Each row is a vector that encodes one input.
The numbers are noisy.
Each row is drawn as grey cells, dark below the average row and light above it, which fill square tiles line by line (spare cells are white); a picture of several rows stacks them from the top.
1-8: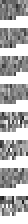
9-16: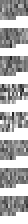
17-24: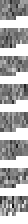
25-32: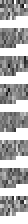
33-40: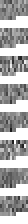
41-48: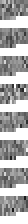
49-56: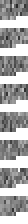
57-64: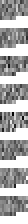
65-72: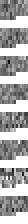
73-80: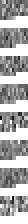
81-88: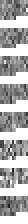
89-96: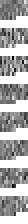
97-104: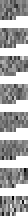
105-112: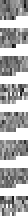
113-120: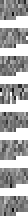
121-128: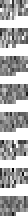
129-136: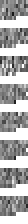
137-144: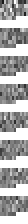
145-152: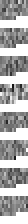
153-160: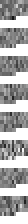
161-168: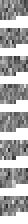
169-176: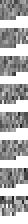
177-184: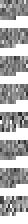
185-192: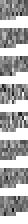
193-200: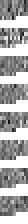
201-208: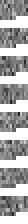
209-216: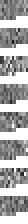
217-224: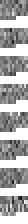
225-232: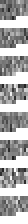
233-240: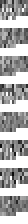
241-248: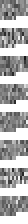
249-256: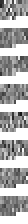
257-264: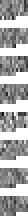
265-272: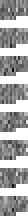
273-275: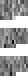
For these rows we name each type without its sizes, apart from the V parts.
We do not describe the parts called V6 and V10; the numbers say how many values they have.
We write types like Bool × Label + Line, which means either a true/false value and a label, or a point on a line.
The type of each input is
(Bool × Bool × Bool + V6) × Line × V10 + Label.
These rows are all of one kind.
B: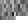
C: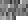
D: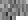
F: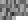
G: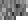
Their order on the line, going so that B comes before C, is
B, F, G, D, C.
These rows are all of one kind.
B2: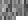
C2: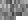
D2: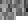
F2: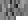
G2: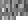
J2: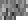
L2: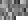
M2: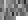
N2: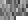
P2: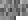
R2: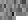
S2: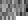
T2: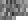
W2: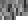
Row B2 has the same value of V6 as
C2, G2, J2 and N2.
